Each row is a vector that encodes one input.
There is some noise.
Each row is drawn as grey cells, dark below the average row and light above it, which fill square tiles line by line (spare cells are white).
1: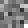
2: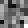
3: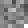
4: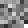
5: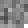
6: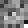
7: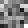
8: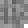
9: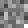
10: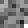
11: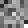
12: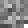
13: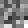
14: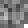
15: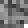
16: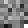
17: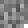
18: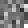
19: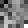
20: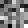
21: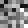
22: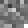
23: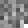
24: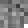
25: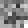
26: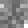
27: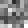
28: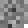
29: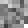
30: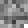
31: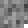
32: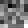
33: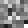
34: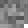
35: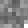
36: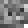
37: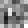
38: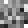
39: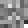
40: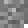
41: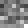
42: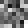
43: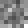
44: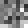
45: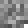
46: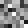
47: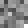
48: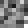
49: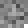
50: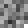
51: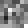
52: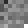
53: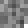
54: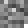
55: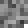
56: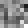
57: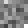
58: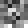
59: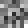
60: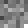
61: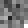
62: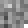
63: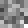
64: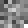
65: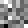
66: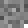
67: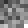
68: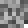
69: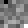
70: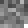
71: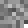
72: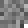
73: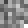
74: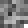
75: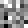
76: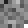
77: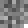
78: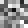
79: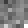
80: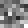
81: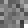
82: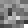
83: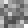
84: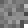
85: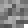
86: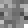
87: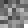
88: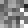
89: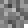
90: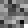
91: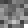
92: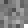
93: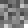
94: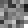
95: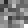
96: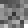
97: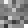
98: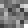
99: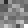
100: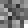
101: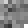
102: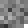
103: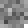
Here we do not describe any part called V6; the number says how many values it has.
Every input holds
a true/false value, together with either a point on a 7-point line, or a value of V6.
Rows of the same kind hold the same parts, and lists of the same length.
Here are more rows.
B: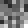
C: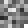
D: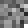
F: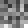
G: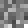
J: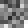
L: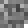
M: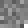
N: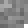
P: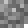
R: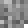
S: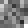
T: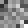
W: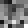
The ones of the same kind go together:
B, C, F, J, L, N, P, R, S
D, G, M, T, W

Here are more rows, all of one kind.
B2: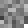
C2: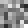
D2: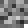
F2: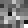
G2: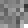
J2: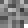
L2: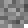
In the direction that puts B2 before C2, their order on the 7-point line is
B2, F2, J2, D2, L2, G2, C2.
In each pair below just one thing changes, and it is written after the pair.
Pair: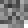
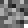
the place on the 7-point line
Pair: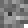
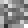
the true/false value
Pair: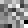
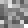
the place on the 7-point line
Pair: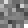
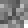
the true/false value
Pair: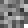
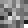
the place on the 7-point line
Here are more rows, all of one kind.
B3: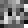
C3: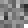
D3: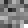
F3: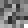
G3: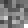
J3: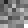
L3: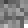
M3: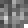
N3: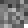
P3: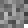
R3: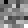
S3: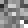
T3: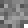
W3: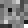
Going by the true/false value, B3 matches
J3, L3, R3 and T3.
